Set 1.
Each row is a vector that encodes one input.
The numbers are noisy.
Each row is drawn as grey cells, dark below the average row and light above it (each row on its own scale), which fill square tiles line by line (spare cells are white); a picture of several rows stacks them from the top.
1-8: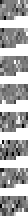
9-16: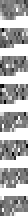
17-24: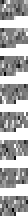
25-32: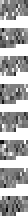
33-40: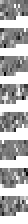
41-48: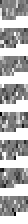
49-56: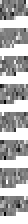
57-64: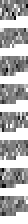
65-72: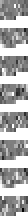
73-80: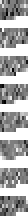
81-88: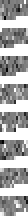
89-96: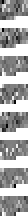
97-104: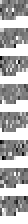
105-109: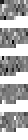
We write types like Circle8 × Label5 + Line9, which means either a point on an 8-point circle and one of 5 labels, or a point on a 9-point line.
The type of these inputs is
Label7 × Label7 + Label10.
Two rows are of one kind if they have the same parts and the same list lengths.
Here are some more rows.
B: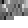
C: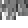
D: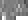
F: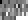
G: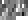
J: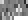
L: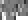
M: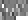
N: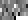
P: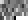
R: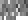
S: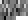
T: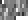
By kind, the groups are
B, F, M, S
C, D, G, J, L, N, P, R, T

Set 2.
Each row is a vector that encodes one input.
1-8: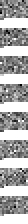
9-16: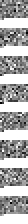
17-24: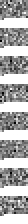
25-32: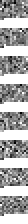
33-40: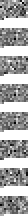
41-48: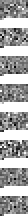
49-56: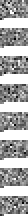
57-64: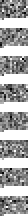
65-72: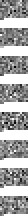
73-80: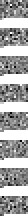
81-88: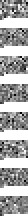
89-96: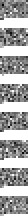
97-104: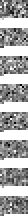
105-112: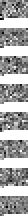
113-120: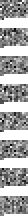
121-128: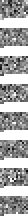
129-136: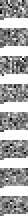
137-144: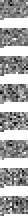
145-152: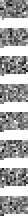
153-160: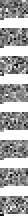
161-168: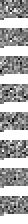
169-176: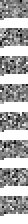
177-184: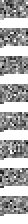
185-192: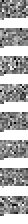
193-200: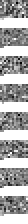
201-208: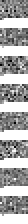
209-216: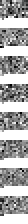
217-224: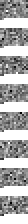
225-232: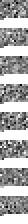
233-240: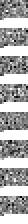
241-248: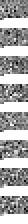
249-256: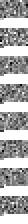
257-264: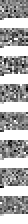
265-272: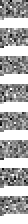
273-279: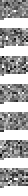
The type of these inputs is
Label6 + Label7 × Label10.
